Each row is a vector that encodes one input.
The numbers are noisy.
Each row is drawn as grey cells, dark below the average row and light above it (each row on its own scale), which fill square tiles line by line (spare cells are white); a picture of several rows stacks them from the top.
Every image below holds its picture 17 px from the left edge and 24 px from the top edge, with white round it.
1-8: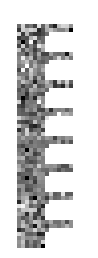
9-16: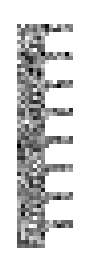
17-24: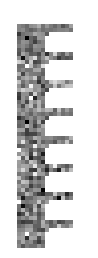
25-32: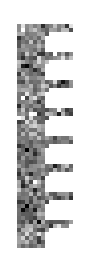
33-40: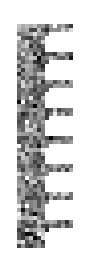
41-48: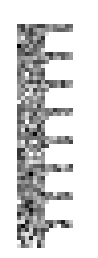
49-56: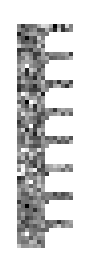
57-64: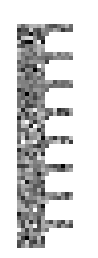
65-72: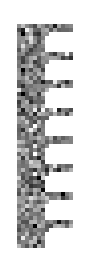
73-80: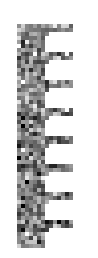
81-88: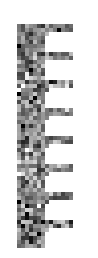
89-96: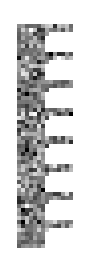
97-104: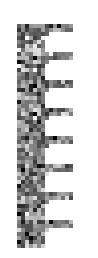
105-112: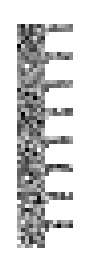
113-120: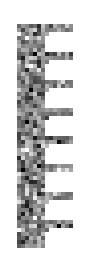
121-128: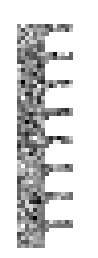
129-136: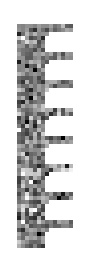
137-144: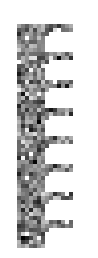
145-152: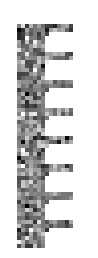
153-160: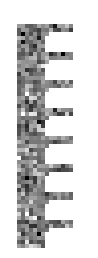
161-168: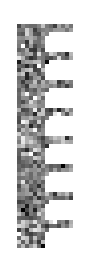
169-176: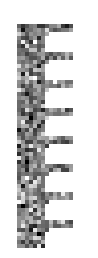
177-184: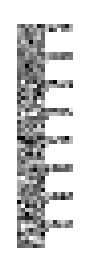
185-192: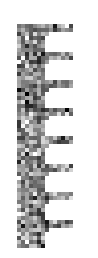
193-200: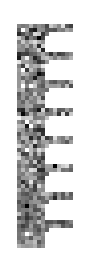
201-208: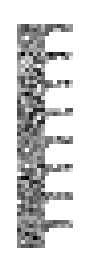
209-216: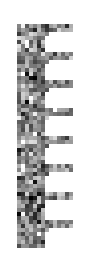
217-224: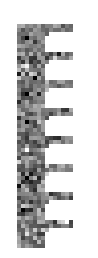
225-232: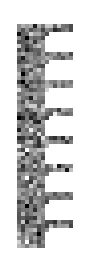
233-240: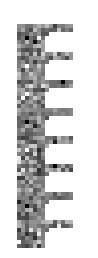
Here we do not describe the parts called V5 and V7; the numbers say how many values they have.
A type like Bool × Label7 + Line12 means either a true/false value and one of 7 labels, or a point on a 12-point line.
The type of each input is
(Bool × Bool × Bool + V5) × Label6 × V7.
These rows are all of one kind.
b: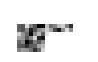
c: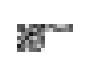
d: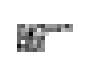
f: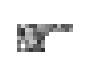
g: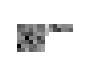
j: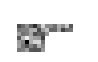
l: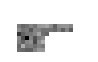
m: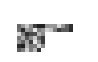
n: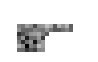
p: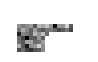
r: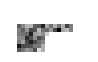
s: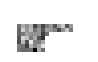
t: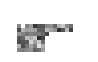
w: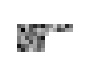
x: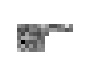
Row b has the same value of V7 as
j, n, s and x.
